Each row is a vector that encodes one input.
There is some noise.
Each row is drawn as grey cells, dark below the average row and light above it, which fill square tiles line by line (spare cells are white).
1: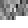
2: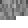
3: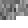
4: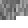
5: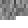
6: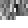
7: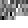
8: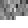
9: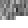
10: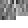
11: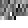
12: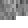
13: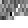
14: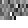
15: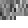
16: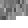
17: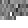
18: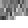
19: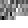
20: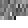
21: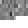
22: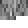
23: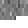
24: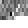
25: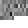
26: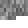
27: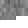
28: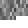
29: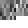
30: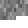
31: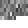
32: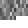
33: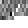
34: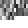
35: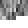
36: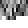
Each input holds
either a point on a 5-point line, or three true/false values.
